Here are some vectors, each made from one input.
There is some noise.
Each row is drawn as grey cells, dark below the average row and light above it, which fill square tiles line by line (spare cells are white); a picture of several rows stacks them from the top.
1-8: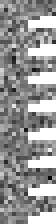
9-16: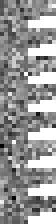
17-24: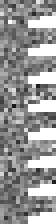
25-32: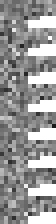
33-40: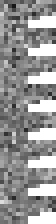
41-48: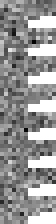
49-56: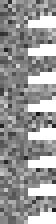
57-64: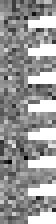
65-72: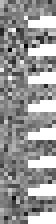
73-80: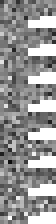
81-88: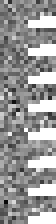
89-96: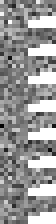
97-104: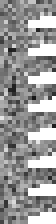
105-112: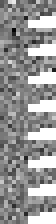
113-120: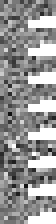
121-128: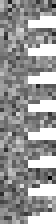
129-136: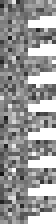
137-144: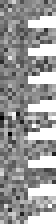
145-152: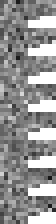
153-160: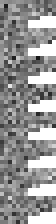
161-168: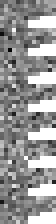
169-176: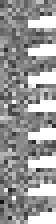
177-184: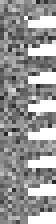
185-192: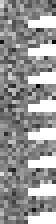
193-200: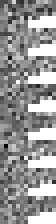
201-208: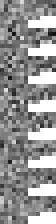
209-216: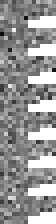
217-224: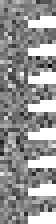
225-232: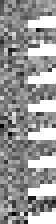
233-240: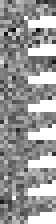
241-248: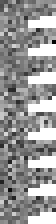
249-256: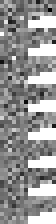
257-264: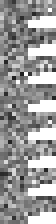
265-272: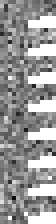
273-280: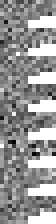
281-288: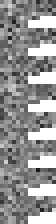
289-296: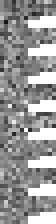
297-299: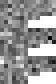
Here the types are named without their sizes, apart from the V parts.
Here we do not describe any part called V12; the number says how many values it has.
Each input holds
a true/false value, together with either a node of a tree, or a value of V12.
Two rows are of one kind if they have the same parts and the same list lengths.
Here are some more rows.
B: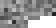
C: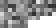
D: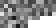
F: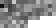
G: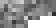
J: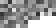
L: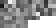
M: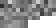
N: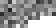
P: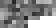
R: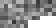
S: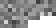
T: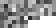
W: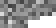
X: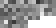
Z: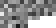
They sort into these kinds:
B, C, D, G, L, M, R, T, W, Z
F, J, N, P, S, X

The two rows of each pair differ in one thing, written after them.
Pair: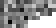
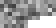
the node of the tree
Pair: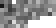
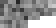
the node of the tree
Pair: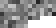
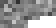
the true/false value
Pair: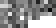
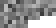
the true/false value
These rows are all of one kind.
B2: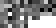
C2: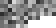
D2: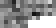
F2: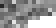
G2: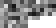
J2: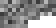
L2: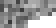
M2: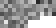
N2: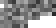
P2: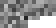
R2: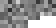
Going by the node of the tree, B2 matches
C2, F2, G2 and R2.
